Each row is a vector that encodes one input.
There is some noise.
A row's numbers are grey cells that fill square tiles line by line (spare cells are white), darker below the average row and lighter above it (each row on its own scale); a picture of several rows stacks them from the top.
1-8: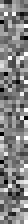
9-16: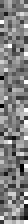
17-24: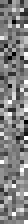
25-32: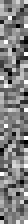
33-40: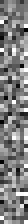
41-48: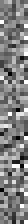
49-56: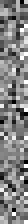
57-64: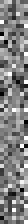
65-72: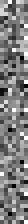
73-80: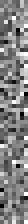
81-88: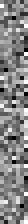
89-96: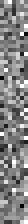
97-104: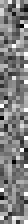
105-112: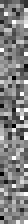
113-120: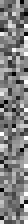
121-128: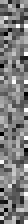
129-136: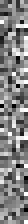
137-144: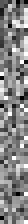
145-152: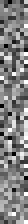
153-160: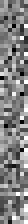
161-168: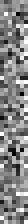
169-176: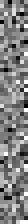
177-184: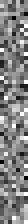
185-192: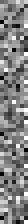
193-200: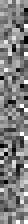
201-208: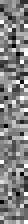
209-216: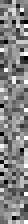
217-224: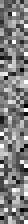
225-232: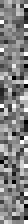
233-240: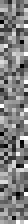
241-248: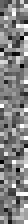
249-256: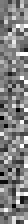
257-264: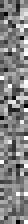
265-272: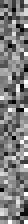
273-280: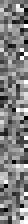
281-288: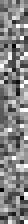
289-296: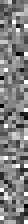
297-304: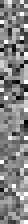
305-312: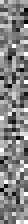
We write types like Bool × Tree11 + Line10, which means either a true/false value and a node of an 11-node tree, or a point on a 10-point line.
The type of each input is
Label6 + Label8 × Label8.
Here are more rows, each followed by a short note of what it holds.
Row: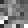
one of 6 labels
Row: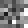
one of 6 labels
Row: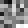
two labels (each one of 8)
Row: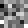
two labels (each one of 8)
